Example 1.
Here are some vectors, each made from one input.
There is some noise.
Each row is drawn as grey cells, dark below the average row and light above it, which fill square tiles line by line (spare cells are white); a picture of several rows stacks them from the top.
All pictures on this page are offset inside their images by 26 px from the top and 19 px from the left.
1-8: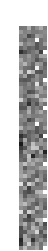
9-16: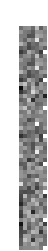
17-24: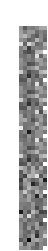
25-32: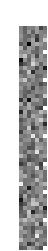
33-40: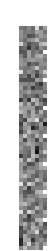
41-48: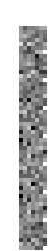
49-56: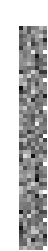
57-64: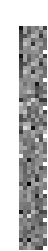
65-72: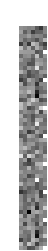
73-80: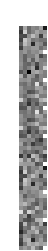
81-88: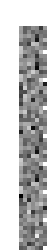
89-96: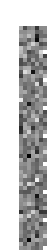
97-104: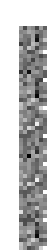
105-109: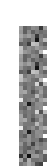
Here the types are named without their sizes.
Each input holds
either a node of a tree, or four true/false values.
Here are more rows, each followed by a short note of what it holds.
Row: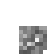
four true/false values
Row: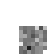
four true/false values
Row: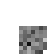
four true/false values
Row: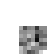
four true/false values
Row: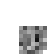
four true/false values
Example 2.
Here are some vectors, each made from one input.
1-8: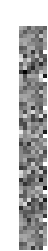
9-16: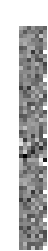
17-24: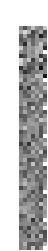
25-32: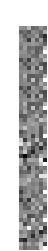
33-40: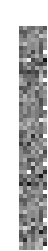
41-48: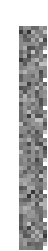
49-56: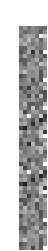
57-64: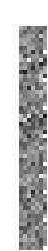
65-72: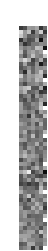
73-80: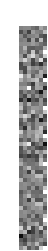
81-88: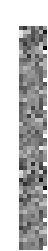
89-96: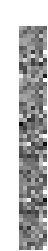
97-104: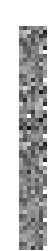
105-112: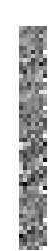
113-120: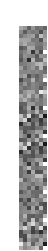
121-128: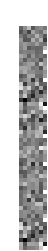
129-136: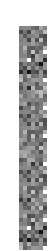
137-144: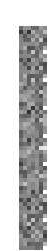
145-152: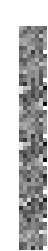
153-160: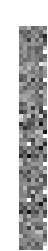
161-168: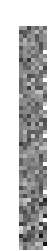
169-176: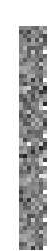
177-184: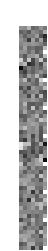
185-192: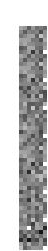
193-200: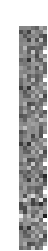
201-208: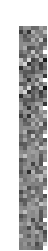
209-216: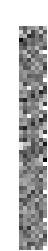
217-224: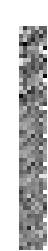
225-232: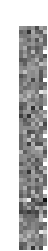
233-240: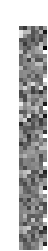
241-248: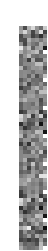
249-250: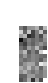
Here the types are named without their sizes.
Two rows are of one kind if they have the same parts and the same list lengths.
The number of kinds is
2.
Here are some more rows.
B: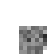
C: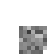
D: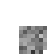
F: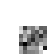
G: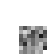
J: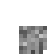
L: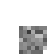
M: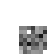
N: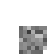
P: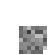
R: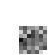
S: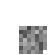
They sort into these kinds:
B, C, D, J, L, N, P, S
F, G, M, R

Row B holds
four true/false values.
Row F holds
a node of a tree.
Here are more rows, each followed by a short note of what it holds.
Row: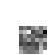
a node of a tree
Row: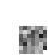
a node of a tree
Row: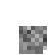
four true/false values
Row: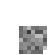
four true/false values
